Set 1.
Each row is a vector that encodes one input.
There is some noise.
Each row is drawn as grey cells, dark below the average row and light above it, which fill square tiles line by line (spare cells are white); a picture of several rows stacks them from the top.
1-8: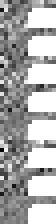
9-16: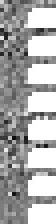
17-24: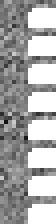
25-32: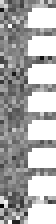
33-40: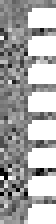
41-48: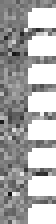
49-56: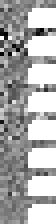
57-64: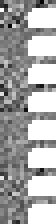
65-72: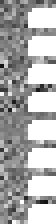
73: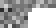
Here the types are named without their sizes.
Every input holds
a point on a line.
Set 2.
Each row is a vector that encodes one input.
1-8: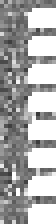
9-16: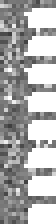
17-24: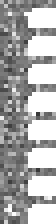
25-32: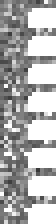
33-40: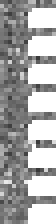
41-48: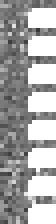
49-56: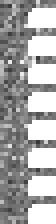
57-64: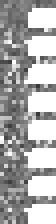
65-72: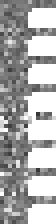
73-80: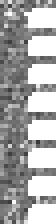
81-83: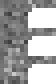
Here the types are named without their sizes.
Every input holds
a point on a line.
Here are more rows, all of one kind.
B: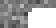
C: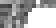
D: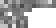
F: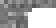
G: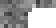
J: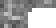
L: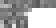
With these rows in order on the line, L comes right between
D and F.
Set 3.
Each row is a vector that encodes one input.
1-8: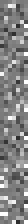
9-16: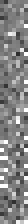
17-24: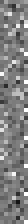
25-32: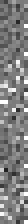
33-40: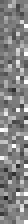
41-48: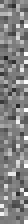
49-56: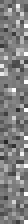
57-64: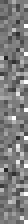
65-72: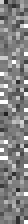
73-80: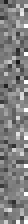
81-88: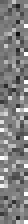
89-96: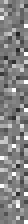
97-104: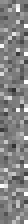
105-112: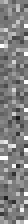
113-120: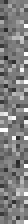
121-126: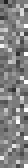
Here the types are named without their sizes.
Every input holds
either a fixed value, or five true/false values.
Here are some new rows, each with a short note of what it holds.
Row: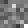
five true/false values
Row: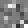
five true/false values
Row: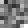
a fixed value
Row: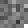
five true/false values
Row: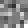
five true/false values
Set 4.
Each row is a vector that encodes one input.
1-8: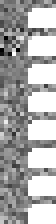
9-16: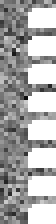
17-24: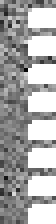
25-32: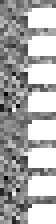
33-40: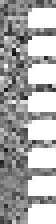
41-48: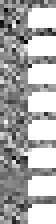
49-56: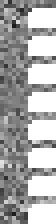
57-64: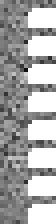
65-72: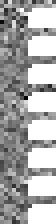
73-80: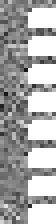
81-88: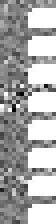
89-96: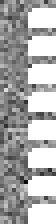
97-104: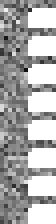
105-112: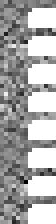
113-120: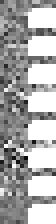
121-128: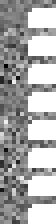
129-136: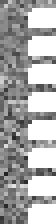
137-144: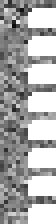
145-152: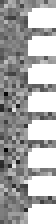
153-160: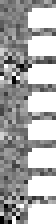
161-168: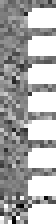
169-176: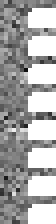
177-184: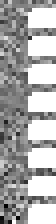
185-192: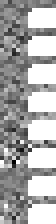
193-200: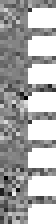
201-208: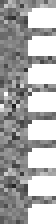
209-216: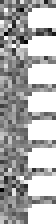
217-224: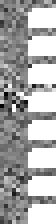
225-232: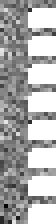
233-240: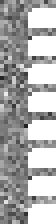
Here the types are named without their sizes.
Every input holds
a point on a line.
